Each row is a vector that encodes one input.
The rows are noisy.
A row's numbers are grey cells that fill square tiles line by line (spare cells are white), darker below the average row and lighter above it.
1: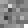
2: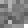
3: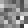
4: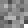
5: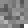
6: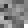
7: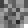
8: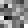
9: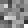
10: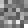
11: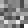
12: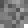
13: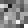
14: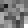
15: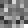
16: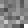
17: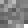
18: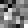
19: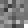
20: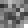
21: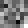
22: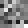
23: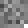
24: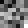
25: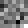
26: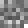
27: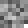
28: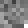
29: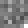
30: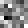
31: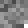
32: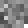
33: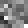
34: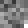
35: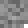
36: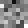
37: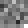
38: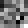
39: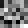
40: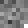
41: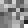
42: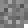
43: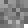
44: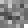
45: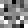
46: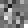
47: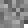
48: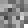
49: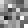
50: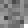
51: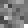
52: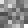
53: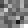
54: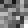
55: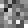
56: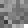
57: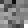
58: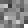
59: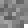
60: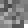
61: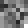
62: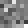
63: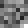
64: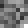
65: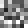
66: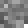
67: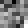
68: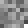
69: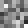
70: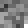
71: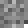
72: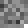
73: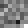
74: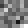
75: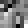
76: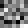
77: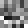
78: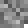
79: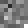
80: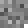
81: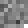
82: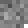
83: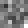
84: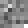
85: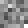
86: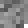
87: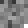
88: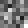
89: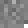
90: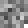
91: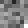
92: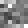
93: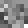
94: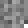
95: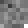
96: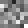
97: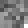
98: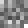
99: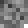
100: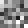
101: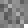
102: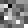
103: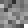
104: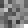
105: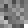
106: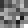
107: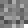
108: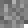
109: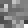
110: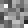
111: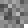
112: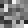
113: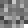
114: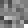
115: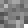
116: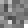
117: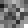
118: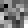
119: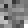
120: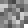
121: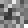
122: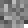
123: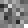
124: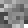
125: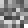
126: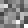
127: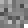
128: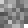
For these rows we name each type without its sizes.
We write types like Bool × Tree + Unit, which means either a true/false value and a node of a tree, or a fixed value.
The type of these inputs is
Bool × Line.
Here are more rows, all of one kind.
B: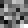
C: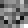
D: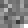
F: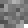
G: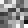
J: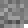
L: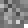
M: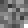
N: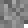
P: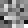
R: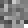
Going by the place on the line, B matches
F, G, L and M.
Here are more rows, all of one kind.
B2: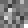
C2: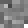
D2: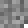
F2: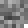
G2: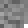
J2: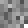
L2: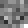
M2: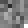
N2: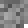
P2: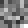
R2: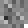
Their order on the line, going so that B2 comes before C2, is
B2, L2, F2, M2, C2, D2, N2, J2, G2, R2, P2.
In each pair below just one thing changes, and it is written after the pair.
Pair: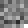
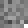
the true/false value
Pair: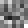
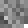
the true/false value
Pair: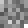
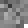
the place on the line
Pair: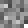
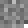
the true/false value
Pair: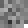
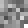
the true/false value
